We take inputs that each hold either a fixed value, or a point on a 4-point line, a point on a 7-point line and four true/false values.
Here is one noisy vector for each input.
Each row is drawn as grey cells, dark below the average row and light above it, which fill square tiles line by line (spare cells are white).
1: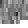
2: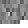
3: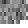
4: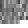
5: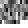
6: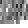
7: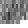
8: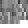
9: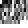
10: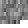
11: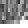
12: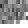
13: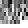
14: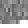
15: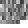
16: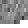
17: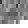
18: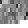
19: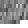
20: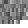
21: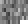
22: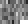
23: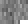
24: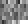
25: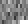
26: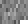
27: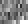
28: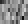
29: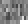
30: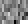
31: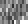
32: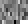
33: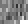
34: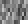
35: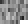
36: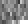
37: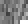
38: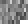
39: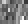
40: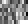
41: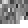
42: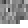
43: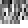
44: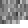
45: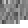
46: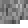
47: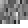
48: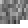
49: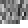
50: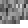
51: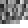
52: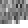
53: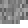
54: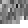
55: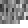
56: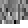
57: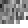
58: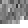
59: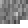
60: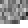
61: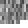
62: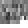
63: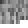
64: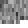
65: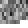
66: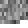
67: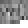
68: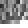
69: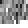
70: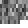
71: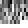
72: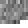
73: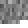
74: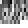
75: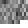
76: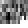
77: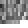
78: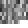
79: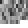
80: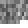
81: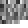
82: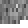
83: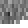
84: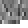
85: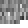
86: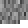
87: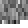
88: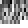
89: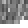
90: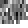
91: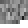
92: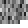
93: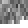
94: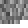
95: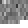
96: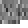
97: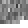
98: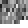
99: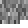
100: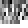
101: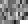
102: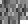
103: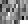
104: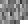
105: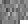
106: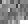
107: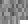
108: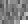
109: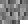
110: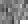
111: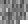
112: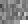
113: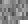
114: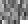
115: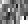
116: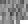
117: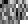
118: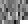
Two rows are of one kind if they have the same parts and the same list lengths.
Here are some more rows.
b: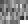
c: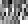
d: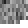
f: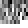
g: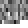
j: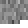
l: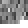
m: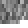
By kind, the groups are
b, d, g, j, l, m
c, f

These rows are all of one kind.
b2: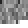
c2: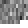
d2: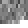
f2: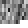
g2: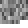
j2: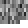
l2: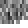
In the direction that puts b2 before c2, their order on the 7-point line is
d2, b2, l2, g2, c2, j2, f2.
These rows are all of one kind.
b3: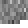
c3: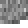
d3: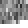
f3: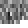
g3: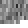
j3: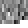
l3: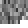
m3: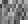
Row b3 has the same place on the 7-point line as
c3 and l3.
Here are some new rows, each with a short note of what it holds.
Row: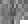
a point on a 4-point line, a point on a 7-point line and four true/false values
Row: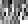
a fixed value
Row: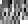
a fixed value
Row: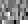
a point on a 4-point line, a point on a 7-point line and four true/false values
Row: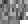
a point on a 4-point line, a point on a 7-point line and four true/false values
